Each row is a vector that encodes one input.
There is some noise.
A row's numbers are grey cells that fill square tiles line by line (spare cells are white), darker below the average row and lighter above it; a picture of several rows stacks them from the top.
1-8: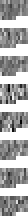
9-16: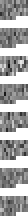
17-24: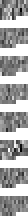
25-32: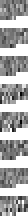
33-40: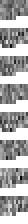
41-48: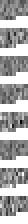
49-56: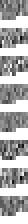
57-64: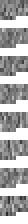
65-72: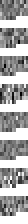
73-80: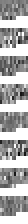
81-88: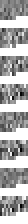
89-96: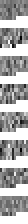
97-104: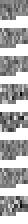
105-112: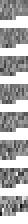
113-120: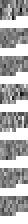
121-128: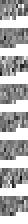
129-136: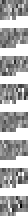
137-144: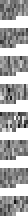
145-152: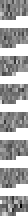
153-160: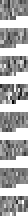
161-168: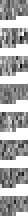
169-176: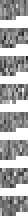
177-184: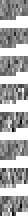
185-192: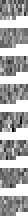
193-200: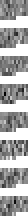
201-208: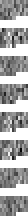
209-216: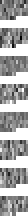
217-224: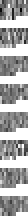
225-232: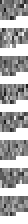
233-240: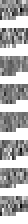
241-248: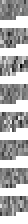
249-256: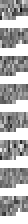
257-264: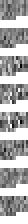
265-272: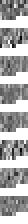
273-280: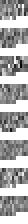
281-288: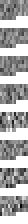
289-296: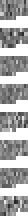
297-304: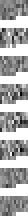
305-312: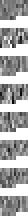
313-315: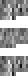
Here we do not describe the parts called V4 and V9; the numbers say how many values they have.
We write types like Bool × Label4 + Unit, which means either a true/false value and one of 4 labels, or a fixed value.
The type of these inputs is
Bool × (Tree12 + V9) + Line6 + V4.
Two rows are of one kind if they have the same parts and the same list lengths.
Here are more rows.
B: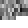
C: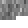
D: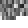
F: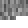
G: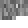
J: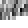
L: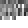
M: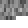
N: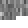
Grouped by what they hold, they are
B, J
C, D, N
F, G, M
L

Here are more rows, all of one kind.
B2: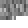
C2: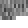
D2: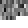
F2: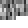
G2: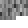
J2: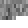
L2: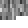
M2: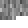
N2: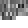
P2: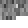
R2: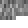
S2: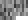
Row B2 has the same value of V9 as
L2, M2, N2 and P2.
